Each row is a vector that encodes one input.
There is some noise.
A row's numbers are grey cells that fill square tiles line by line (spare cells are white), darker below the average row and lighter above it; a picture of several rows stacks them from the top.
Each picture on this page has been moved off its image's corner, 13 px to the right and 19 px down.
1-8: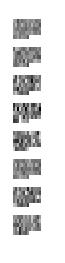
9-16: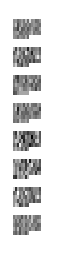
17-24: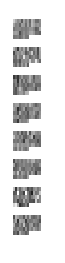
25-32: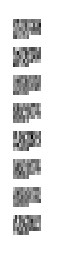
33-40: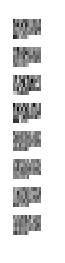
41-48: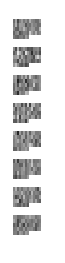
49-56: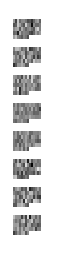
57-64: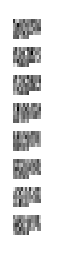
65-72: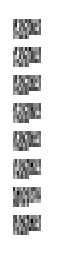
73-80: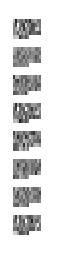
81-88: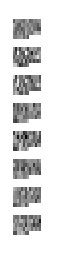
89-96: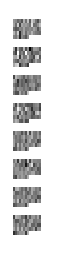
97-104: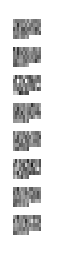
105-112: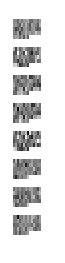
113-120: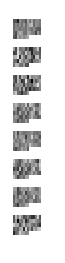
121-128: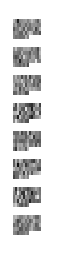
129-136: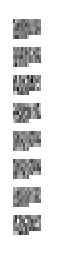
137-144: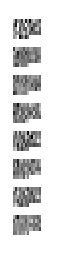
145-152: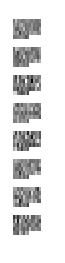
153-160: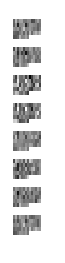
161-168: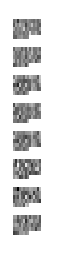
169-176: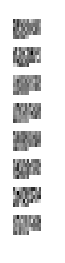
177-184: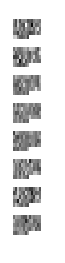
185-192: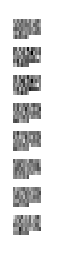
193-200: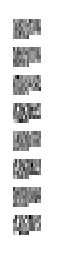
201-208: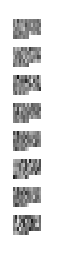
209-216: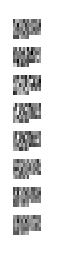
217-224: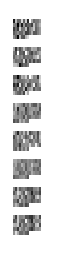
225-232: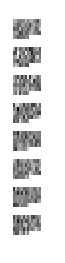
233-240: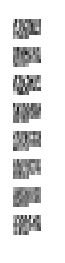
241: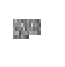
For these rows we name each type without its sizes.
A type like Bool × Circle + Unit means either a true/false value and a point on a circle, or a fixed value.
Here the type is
(Bool × Bool × Bool + Unit) × Line.
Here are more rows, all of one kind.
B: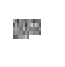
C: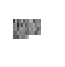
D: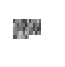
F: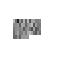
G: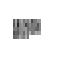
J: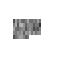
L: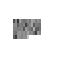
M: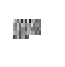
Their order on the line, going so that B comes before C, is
G, J, B, M, F, C, L, D.
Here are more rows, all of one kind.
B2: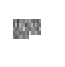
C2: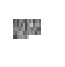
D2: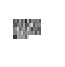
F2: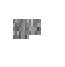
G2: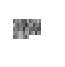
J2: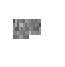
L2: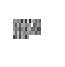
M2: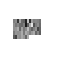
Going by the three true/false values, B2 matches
C2 and D2.
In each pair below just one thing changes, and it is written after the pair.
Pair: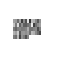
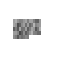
the place on the line
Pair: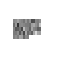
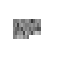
one of the three true/false values
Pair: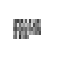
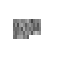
the place on the line
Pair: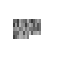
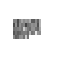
one of the three true/false values
